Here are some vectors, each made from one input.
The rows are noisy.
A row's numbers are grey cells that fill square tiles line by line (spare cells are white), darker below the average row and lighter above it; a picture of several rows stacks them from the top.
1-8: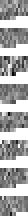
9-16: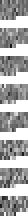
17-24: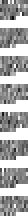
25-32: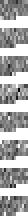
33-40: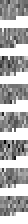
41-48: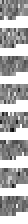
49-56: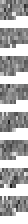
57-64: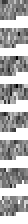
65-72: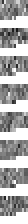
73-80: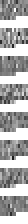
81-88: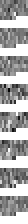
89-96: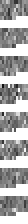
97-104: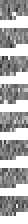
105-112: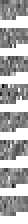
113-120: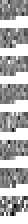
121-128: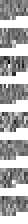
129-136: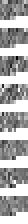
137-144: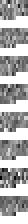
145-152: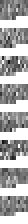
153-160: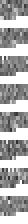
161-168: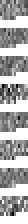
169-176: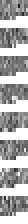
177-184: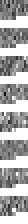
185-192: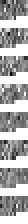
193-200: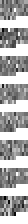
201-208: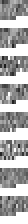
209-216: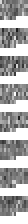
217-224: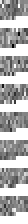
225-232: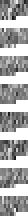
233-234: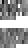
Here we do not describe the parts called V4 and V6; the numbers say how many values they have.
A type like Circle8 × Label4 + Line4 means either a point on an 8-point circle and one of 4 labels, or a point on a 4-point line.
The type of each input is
(Bool × Bool × Bool + Unit) × Line8 × V6 + Line5 × V4.
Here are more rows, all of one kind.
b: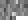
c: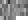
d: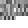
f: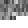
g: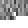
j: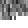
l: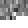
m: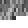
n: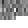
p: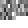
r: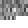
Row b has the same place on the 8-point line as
c, f and p.
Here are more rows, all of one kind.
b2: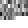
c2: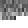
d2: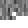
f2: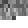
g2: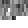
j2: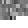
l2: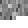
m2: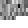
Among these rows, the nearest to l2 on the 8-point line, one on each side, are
b2 and g2.
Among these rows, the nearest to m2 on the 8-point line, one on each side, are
b2 and d2.
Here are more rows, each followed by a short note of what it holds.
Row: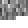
a point on an 8-point line, three true/false values and a value of V6
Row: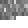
a point on an 8-point line, three true/false values and a value of V6
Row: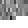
a point on an 8-point line and a value of V6
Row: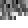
a point on an 8-point line and a value of V6
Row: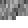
a point on an 8-point line, three true/false values and a value of V6
